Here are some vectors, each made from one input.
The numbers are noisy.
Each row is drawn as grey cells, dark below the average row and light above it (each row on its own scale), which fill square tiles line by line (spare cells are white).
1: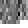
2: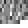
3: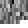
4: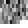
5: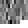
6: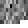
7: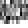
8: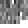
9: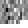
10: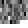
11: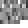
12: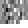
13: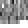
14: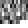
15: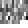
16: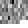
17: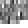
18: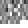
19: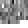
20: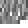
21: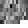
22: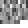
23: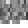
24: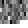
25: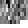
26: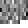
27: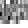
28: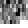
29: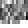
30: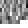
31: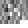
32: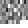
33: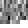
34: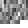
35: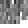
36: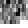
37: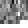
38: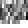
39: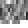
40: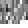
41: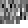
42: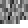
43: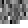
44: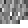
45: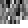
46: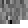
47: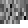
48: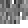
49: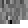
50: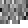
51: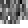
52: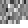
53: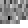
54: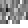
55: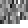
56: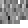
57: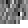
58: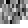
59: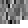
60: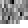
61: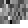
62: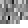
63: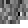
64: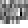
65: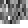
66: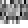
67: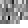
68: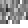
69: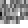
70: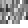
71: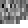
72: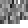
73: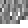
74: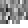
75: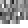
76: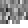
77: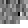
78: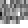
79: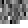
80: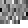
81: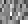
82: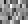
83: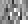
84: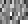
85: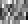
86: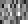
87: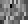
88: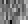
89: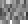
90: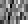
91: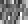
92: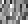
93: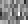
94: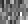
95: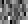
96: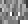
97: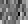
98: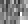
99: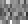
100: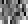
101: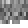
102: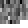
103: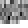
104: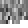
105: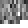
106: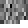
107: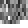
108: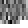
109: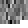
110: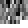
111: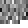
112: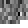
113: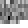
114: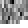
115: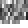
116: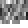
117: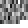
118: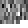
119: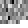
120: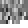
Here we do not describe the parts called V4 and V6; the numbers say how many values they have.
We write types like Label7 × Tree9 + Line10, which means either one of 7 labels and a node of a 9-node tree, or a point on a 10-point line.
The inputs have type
((Bool × Bool × Bool + Unit) × Line5 + V6) × V4.
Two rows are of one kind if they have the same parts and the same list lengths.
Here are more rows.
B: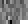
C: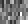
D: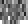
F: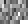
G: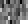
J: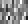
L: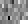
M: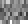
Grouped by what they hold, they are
B, C, D, G
F, L
J, M

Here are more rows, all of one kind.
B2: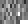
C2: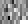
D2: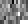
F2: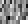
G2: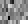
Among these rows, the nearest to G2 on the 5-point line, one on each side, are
B2 and F2.
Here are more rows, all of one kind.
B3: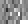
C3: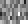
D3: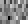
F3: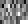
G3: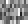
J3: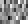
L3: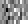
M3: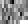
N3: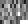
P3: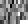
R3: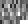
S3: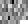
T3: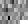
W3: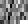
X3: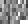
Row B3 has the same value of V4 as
L3, M3, S3 and T3.
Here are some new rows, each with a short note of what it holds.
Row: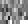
a point on a 5-point line and a value of V4
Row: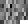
a point on a 5-point line and a value of V4
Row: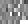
a point on a 5-point line, three true/false values and a value of V4
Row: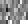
a point on a 5-point line and a value of V4
